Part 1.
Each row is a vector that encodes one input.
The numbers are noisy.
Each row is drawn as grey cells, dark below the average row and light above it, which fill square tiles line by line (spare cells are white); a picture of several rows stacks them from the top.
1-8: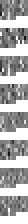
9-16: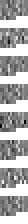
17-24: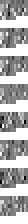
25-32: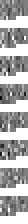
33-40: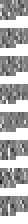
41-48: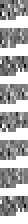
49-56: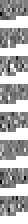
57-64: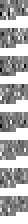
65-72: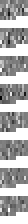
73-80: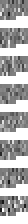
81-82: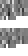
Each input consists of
either a fixed value, or three true/false values.
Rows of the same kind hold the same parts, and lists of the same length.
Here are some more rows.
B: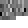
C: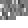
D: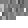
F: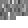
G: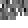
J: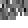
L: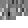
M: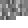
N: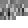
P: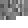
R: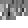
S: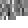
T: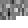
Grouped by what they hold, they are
B, C, D, F, L, M, N, P, R, S, T
G, J

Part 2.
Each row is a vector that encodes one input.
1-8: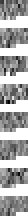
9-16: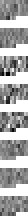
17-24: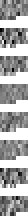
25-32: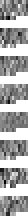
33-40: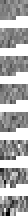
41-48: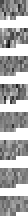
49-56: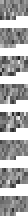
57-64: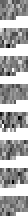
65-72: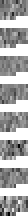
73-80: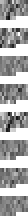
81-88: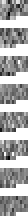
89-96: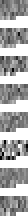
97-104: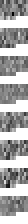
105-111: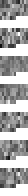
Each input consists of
a node of a 19-node tree.
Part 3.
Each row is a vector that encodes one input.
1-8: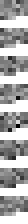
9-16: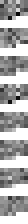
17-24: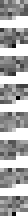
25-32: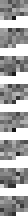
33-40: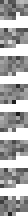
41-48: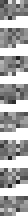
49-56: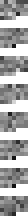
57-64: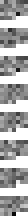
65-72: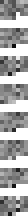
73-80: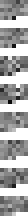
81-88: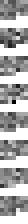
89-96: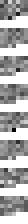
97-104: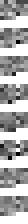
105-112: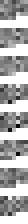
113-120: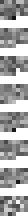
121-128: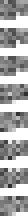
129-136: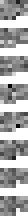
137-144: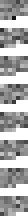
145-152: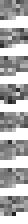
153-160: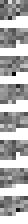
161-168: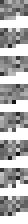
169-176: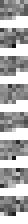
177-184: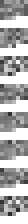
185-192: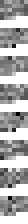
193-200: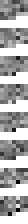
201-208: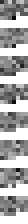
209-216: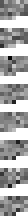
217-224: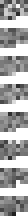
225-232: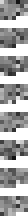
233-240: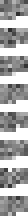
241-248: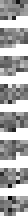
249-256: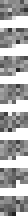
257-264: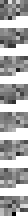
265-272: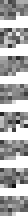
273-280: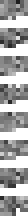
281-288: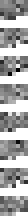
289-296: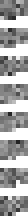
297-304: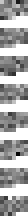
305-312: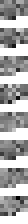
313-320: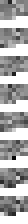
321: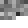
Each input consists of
either a fixed value, or three true/false values.
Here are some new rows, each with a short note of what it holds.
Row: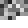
a fixed value
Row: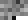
three true/false values
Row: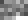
three true/false values
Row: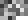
a fixed value
